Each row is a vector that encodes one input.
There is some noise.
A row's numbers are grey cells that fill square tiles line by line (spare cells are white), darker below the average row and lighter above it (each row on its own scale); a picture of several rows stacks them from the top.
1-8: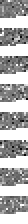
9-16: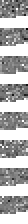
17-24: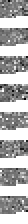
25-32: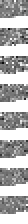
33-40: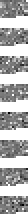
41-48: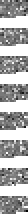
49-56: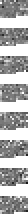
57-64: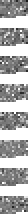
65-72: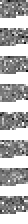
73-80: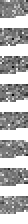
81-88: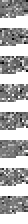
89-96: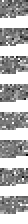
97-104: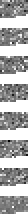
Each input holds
a list of up to two points on a 10-point line.
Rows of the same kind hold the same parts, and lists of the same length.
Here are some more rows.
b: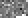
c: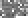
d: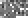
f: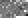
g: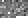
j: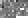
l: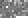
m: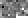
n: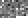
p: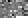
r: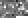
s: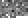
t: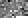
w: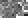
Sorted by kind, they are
b, c, d, f, j, l, m, r, w
g, n, s
p, t

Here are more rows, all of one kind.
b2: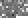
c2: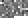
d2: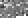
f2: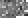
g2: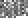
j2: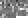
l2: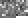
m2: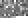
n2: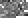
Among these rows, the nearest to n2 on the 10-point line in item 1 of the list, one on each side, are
b2 and l2.
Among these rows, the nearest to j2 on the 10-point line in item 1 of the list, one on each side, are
d2 and m2.
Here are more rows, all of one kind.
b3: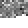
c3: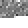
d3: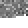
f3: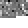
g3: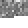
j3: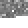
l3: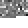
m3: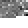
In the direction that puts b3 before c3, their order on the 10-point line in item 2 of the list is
f3, l3, m3, b3, j3, d3, c3, g3.
